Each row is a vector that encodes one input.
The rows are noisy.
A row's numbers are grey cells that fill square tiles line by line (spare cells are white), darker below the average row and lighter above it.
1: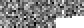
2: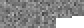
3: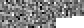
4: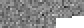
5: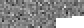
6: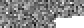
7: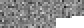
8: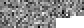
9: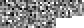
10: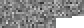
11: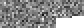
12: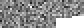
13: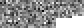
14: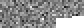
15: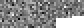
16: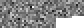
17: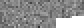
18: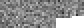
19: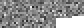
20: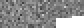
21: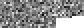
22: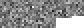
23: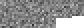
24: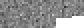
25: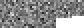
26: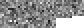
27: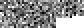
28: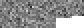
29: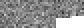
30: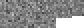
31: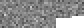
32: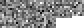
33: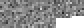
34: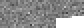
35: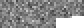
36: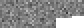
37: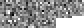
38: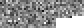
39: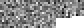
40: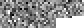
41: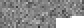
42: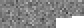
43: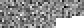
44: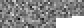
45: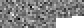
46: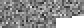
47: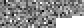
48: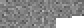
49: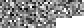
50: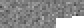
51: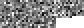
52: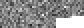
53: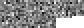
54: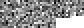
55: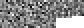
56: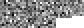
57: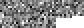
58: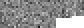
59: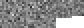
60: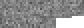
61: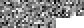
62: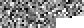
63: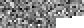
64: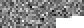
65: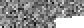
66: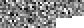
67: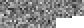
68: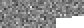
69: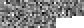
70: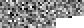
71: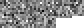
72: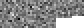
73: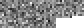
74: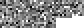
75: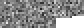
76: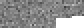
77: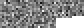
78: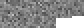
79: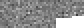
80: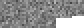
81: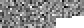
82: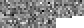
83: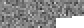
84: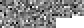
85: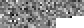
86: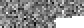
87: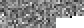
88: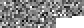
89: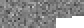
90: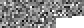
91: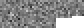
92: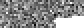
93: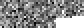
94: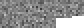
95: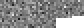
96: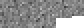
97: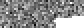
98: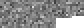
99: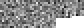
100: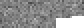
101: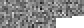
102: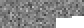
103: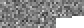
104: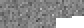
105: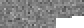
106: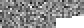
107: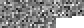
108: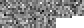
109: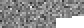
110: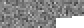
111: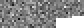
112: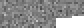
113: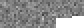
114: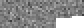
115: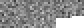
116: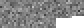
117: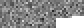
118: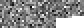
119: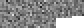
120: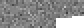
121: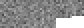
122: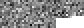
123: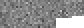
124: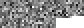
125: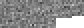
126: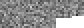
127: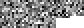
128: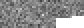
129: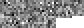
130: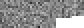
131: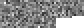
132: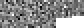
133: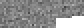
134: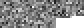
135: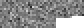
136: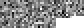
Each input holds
either a fixed value, or two labels (each one of 6), or four true/false values.
